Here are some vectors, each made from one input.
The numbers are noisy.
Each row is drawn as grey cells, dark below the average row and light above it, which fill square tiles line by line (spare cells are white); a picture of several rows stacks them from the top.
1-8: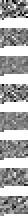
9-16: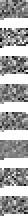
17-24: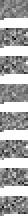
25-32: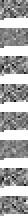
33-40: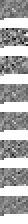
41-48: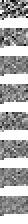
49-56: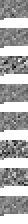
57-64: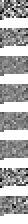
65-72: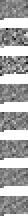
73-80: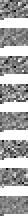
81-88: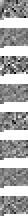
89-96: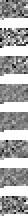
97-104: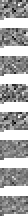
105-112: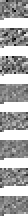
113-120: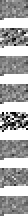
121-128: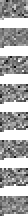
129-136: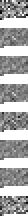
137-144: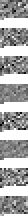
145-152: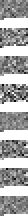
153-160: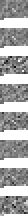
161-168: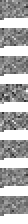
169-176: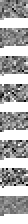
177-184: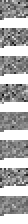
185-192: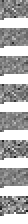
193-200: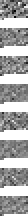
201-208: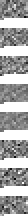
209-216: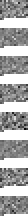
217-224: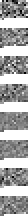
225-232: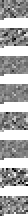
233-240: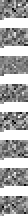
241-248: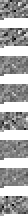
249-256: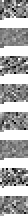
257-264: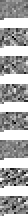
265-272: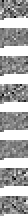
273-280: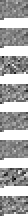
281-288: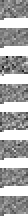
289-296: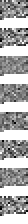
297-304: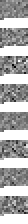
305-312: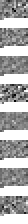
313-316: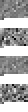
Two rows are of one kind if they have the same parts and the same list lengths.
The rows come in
3 kinds.
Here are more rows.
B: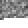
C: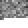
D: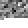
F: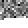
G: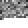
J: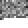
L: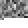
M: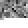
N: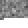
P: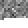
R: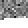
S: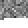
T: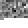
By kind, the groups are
B, F, J, N, P, R, S
C, G
D, L, M, T

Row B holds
one of 11 labels and a point on an 8-point line.
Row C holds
a point on an 8-point line and a point on a 9-point line.
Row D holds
a node of a 15-node tree.
